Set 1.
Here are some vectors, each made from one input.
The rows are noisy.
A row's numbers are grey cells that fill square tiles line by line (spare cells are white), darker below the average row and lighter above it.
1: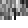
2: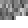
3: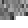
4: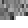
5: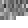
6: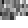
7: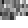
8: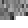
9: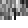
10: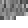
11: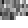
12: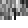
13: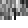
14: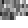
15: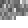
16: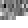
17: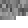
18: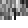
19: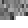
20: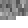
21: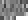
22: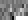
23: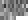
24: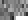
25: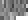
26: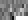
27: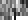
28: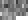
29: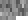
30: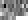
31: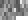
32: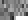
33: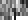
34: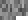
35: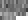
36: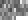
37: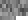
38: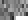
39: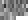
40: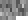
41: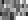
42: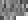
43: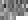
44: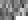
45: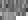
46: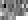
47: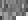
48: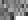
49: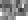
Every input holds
a list of up to two points on a 4-point line.
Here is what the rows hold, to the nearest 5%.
All of them are lists of up to two points on a 4-point line: about 15% are empty, 35% hold one and 50% two.
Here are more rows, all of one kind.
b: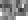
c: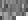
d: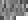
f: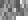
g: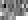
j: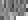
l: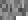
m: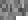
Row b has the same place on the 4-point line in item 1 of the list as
l and m.
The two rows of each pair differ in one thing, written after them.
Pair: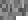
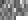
the place on the 4-point line in item 1 of the list
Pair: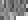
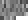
the place on the 4-point line in item 2 of the list
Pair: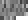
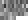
the place on the 4-point line in item 2 of the list
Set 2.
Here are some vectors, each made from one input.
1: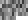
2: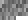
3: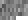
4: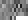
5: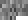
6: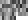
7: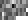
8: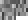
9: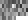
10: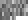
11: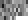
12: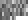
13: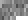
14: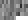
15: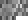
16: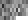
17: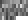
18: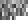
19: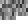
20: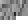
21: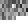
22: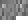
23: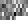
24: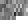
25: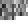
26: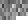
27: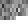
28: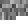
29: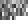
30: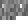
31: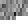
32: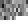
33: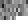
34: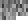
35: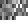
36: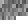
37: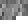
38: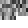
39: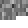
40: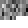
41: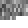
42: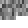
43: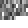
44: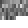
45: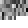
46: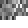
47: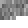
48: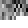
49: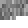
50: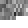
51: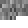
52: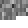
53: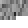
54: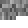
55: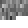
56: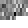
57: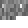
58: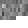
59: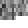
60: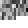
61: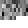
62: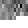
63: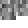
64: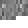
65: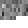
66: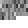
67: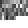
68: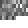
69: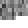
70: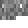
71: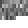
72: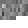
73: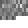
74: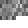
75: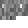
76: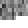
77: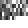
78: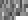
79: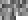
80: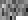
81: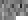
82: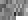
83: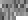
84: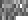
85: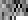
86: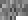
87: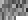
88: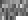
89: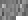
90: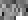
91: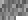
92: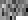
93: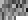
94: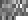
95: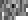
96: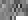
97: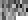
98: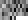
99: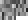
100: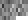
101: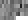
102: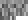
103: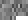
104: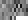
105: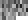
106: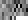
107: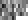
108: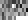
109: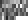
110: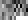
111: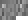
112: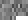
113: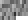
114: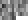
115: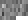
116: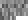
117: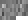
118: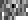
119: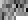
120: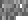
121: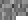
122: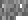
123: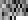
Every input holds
either a point on an 8-point line, or a node of a 9-node tree.
